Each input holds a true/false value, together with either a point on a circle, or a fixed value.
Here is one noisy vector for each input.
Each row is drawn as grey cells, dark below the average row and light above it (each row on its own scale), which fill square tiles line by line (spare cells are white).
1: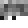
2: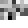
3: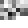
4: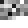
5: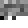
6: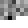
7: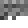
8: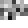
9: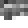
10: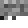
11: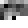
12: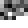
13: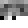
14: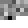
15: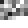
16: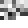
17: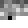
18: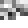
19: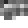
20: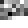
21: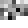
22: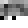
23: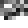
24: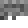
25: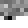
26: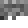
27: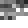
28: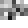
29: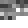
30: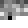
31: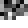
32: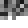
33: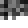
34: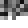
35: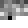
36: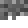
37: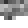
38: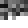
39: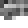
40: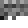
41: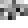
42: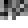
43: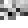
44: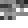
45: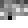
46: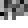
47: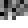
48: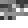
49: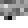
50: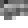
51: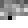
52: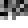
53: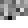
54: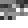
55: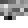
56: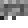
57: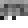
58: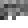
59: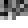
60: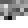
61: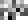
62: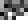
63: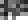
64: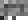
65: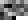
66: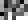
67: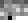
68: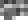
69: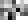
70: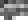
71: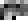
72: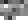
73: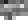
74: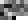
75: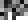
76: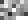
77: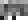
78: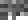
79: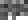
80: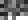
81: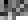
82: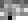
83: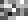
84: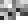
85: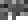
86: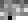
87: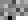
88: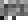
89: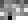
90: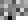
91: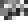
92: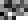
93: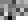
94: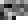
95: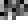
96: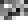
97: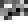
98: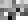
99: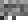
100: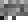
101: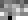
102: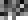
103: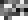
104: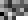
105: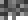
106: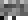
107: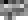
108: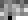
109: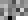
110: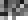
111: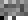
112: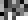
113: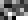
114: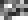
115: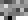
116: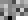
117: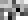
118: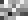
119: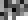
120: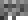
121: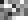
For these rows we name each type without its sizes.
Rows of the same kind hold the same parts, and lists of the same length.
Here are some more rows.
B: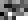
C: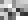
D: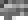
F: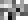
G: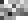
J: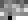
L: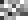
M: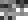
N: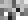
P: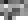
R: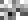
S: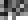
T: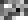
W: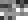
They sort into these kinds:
B, C, D, F, G, L, N, P, R, S, T
J, M, W

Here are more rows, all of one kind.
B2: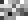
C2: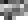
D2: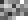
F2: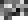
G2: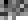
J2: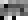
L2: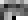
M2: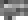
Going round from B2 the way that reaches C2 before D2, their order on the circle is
B2, J2, L2, C2, G2, M2, F2, D2.
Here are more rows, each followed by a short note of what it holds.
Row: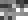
a true/false value
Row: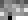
a true/false value
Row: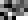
a point on a circle and a true/false value
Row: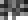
a point on a circle and a true/false value
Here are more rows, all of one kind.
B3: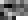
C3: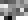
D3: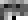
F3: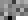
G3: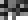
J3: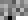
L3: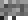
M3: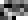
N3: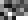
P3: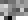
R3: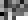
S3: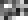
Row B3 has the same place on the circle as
F3, J3 and M3.
